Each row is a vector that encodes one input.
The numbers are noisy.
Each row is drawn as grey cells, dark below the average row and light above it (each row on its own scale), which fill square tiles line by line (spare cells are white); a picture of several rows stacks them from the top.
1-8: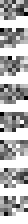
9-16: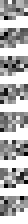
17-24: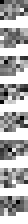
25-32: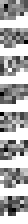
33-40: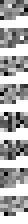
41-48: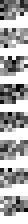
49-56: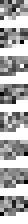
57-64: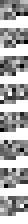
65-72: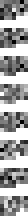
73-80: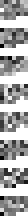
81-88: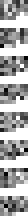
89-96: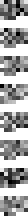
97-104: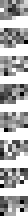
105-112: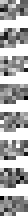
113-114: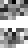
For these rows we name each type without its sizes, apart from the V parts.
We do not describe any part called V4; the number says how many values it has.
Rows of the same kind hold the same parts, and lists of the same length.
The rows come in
3 kinds.
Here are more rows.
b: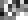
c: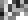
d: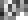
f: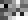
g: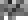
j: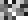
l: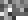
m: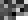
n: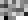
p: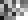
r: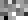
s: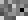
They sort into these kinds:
b, c, d
f, g, l, m, p
j, n, r, s

